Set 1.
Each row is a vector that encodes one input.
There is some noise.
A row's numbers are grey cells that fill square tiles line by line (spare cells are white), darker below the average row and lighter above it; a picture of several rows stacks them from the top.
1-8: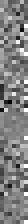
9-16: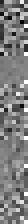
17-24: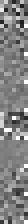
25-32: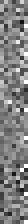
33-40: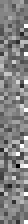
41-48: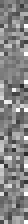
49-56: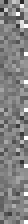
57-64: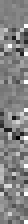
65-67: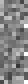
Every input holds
either a point on a 4-point line, or a point on an 8-point line.
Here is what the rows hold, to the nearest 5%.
About 20% of them hold a point on a 4-point line. The rest hold a point on an 8-point line.
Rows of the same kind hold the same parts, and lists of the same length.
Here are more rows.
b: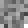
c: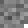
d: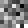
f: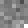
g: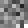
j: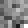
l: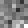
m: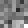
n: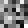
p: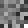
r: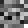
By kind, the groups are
b, c, d, f, g, j, l, m, r
n, p

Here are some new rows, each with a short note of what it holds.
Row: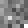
a point on a 4-point line
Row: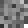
a point on a 4-point line
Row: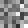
a point on an 8-point line
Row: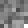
a point on an 8-point line
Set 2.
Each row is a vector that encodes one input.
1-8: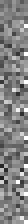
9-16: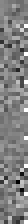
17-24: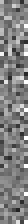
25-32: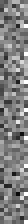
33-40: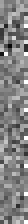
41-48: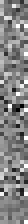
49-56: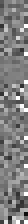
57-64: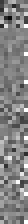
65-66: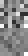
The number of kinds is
3.
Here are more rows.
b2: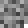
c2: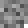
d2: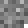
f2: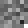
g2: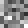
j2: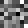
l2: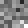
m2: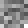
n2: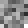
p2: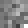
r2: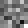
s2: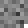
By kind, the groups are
b2, c2, m2, s2
d2, g2, j2, l2, n2, p2
f2, r2

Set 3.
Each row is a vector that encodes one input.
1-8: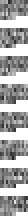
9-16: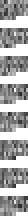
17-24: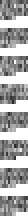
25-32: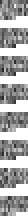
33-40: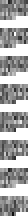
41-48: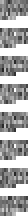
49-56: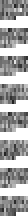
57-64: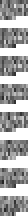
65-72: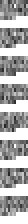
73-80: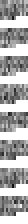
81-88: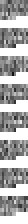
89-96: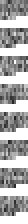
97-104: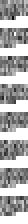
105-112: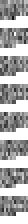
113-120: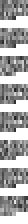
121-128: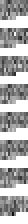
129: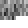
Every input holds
either a point on a 10-point circle, or a point on a 13-point line.
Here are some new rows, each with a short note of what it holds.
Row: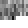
a point on a 10-point circle
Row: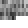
a point on a 10-point circle
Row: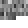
a point on a 10-point circle
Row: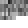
a point on a 13-point line
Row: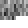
a point on a 10-point circle
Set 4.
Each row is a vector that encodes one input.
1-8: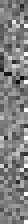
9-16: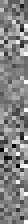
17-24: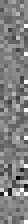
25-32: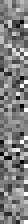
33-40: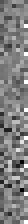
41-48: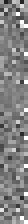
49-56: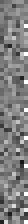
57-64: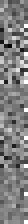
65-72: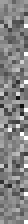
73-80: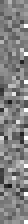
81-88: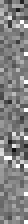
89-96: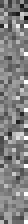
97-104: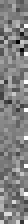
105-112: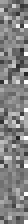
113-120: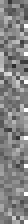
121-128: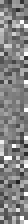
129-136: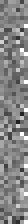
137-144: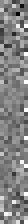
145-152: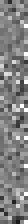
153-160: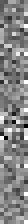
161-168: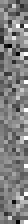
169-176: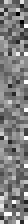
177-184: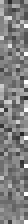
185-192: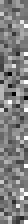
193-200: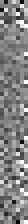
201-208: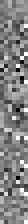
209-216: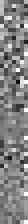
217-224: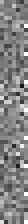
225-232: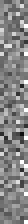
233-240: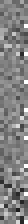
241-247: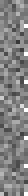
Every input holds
either a point on a 10-point line, or four true/false values.
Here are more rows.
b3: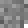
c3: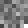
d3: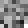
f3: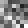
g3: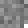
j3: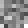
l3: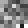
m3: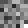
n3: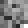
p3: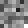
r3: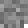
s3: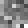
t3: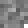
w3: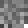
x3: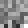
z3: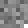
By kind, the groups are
b3, d3, g3, j3, l3, n3, p3, r3, s3, t3, x3, z3
c3, f3, m3, w3

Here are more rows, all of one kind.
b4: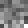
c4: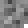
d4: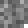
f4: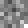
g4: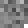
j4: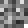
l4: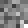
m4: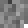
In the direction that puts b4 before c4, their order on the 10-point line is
l4, f4, g4, b4, m4, c4, d4, j4.
